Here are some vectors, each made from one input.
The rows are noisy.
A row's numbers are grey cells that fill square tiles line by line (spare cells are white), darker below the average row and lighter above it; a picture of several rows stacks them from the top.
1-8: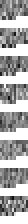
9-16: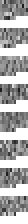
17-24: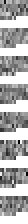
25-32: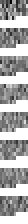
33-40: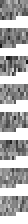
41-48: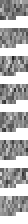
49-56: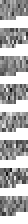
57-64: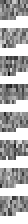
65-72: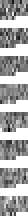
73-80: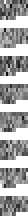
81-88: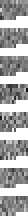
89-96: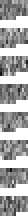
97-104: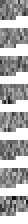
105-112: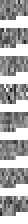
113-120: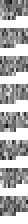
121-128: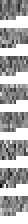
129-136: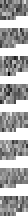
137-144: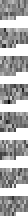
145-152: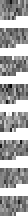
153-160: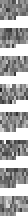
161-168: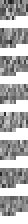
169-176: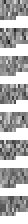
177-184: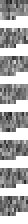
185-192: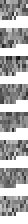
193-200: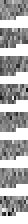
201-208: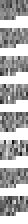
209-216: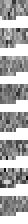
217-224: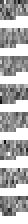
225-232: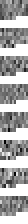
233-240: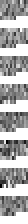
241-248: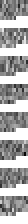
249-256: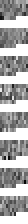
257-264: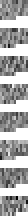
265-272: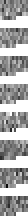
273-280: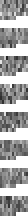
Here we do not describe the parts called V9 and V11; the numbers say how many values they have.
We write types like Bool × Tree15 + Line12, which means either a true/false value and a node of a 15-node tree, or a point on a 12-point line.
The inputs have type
Line14 × (Line14 × V9 + V11).
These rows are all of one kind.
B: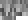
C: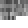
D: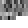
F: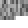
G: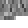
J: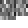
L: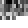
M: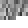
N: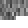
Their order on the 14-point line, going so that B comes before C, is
M, F, B, C, L, G, D, N, J.
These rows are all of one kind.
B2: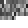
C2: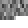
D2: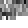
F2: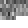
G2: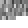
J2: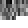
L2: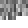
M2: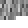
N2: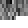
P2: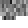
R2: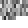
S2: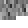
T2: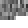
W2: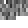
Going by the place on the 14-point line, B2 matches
C2, P2 and W2.
